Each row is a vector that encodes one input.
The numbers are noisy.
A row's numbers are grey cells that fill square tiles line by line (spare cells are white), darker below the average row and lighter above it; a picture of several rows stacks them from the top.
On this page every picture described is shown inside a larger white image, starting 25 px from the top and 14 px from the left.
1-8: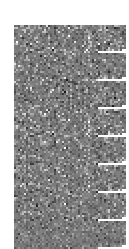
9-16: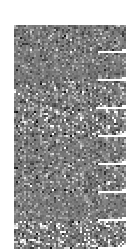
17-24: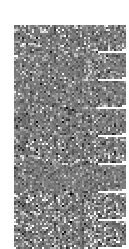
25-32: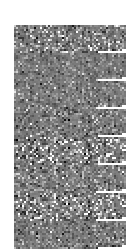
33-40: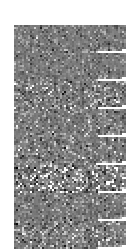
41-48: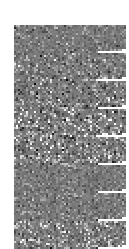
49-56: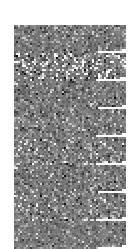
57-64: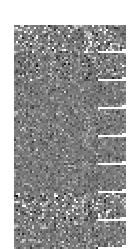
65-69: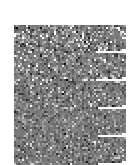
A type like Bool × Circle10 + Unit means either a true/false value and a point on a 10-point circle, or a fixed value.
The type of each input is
Bool × Line5.
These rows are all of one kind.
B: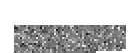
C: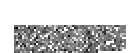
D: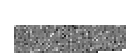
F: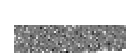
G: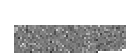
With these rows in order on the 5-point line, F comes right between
C and G.
